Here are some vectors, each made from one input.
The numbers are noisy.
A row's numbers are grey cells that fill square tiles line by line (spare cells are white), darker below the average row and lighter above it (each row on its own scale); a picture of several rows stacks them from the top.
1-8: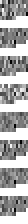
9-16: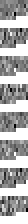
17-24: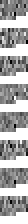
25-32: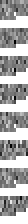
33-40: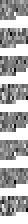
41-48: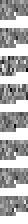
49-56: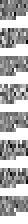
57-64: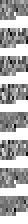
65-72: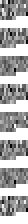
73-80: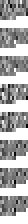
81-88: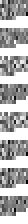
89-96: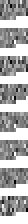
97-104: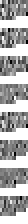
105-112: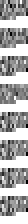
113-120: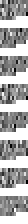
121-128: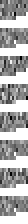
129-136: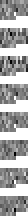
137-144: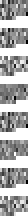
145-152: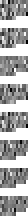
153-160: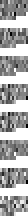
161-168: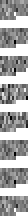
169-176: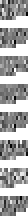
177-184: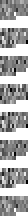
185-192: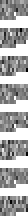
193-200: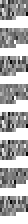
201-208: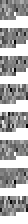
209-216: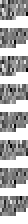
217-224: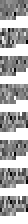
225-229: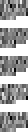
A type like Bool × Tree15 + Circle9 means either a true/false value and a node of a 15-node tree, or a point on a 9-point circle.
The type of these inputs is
Bool × Bool × Bool + Unit.
